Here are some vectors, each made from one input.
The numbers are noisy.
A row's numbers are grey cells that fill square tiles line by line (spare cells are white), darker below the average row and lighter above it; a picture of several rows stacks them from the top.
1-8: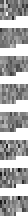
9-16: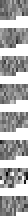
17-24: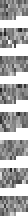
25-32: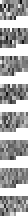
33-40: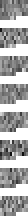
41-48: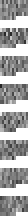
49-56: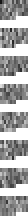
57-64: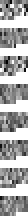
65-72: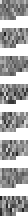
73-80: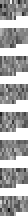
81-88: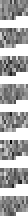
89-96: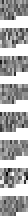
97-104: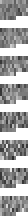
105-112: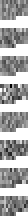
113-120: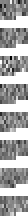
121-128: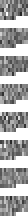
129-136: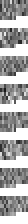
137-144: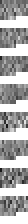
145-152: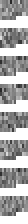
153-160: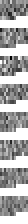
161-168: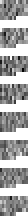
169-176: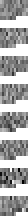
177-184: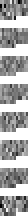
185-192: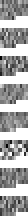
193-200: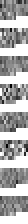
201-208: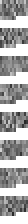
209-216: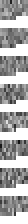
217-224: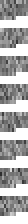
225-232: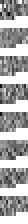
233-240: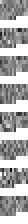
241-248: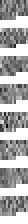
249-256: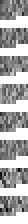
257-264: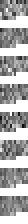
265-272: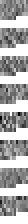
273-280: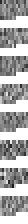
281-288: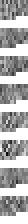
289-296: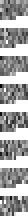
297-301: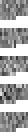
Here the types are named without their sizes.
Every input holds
a list of points on a line.
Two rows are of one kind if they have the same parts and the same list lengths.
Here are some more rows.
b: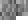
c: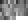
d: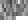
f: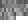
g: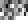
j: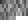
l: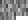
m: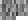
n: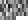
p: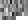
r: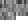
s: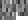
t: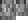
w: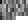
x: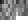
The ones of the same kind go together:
b, d, m, n, p
c, f, j, l, r, s, t, w, x
g

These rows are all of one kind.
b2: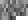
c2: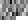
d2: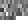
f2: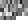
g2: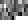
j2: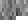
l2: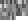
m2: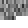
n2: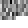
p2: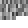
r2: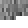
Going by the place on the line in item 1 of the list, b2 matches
c2, d2, f2 and j2.
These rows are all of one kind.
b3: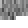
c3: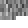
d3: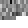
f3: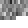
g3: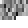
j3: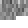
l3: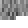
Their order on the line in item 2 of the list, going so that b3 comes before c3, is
g3, d3, b3, l3, c3, f3, j3.
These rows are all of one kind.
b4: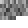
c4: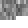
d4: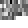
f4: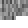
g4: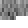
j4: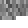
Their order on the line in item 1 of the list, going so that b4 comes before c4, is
b4, d4, g4, f4, c4, j4.
